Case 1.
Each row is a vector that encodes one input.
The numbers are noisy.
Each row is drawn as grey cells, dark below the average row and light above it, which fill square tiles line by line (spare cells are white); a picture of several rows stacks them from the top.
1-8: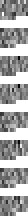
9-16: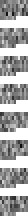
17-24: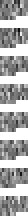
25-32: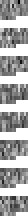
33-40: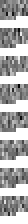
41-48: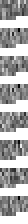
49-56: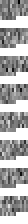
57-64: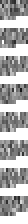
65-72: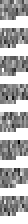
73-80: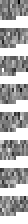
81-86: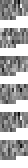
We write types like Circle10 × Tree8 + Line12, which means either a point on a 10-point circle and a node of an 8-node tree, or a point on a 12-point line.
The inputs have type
Bool × Bool × Bool + Label10.
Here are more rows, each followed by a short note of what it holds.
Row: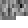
three true/false values
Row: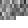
one of 10 labels
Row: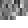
three true/false values
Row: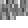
one of 10 labels
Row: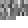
one of 10 labels
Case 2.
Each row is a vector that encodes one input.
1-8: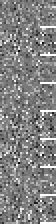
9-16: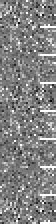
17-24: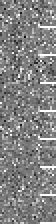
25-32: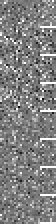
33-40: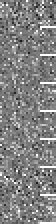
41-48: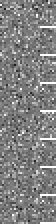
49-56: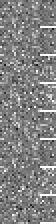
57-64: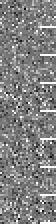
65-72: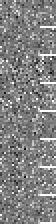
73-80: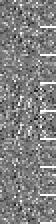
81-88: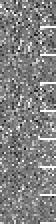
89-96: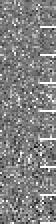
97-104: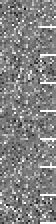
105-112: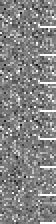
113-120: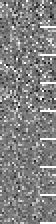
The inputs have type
Label4 + Tree14.
